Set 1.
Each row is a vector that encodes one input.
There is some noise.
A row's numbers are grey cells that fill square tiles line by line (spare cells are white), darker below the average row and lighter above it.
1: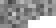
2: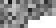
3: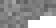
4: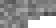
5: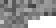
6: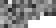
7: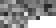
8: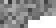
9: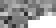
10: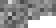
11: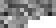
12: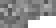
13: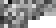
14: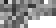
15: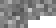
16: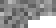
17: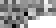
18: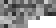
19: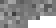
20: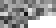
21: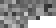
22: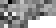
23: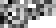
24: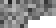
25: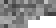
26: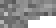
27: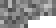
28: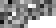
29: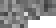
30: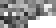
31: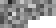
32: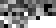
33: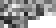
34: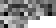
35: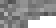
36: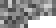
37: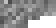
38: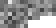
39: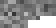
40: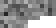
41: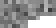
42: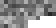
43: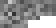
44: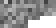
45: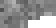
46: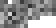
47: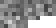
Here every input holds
either a point on a 3-point line and a point on a 6-point line, or a point on a 5-point line.
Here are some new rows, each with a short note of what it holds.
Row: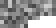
a point on a 5-point line
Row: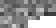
a point on a 5-point line
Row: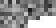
a point on a 3-point line and a point on a 6-point line
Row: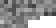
a point on a 5-point line
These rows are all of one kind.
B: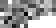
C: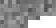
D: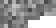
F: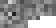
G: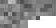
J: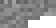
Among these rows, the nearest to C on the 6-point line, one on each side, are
B and J.
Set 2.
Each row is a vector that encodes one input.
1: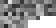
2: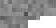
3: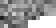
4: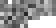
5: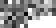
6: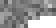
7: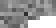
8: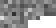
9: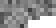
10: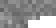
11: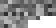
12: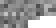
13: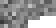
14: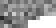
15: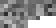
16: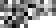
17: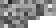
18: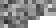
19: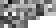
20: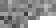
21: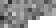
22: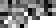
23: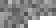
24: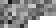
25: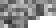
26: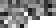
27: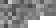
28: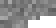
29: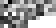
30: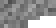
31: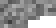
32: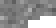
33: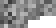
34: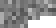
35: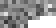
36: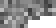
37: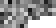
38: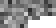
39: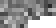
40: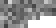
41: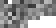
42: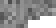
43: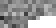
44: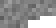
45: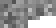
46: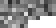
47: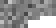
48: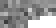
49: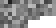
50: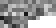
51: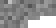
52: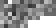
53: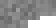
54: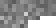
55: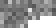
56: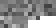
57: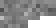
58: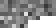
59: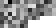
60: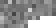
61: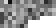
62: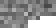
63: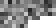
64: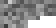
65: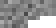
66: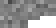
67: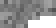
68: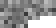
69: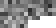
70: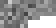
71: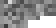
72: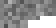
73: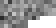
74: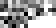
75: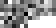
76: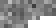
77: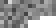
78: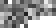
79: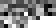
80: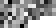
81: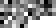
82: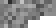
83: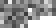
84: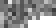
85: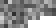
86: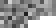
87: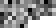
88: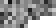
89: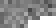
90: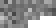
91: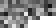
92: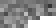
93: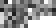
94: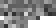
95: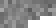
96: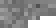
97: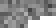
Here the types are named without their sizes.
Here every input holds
a point on each of two lines, together with either a point on a circle, or a fixed value.
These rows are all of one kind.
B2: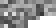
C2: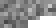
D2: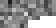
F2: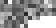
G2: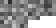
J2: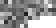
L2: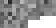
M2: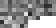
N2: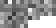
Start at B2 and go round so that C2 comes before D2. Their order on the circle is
B2, M2, G2, L2, N2, C2, D2, J2, F2.
